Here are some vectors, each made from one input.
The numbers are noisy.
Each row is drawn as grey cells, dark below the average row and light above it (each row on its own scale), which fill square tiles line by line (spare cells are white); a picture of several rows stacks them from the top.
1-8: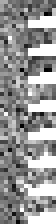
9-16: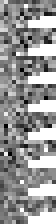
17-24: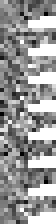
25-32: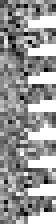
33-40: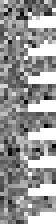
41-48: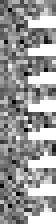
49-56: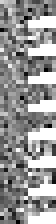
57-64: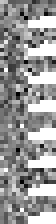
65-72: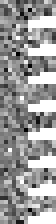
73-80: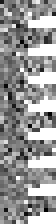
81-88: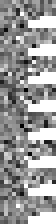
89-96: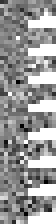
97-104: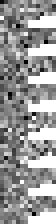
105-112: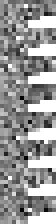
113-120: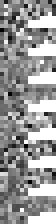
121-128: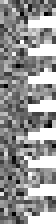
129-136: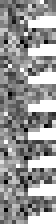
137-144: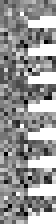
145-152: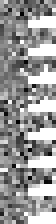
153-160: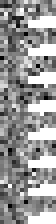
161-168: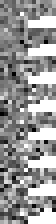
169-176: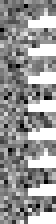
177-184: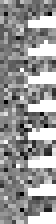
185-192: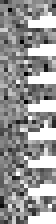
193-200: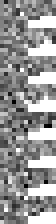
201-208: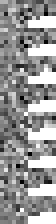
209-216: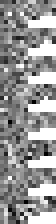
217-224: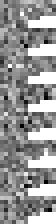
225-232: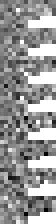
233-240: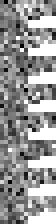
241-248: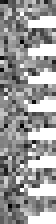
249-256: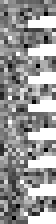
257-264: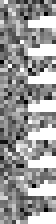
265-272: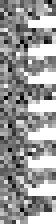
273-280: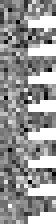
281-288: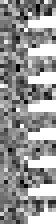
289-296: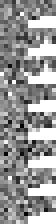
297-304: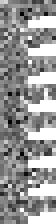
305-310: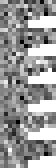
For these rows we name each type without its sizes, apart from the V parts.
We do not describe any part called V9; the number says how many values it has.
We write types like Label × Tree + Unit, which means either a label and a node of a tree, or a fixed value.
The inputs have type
List(Label × V9).
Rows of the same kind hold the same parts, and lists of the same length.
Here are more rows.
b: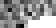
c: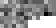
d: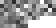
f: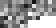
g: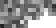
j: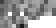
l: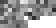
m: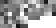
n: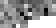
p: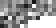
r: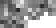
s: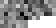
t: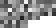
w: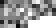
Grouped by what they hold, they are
b, d, g, j, l, m, r, t, w
c, n, s
f, p

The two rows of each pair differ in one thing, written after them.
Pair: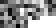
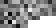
the value of V9 in item 1 of the list
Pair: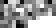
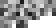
the label in item 2 of the list
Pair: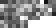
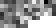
the value of V9 in item 2 of the list
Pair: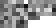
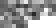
the value of V9 in item 1 of the list
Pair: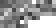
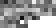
the label in item 2 of the list
